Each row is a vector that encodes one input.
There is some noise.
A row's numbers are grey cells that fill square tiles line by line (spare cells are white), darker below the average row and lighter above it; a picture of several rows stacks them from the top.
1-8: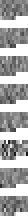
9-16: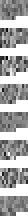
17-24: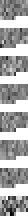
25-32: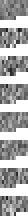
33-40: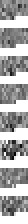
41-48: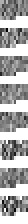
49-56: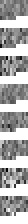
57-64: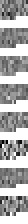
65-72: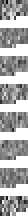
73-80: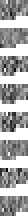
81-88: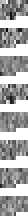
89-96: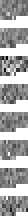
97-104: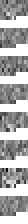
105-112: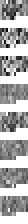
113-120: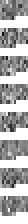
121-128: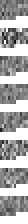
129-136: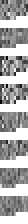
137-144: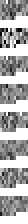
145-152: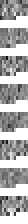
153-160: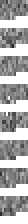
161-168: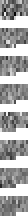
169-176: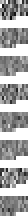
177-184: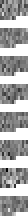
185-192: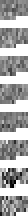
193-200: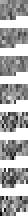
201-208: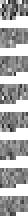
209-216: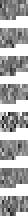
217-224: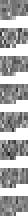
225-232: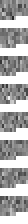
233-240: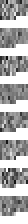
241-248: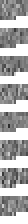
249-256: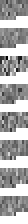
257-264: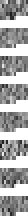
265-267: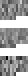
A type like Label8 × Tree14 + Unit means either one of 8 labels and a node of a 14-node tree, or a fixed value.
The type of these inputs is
(Label7 + Line12) × Line12.
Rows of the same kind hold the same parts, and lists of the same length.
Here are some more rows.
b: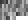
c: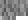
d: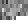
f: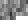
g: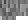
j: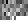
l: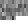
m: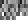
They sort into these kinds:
b, c, g, l, m
d, f, j

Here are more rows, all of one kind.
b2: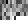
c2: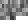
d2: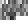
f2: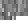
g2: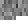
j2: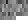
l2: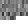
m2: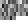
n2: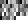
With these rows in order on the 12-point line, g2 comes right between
b2 and l2.
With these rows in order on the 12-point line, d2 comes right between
j2 and n2.
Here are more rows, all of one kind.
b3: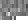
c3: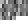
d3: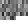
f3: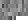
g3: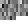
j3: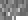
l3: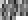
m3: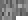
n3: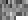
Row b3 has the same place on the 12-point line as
c3, j3 and l3.
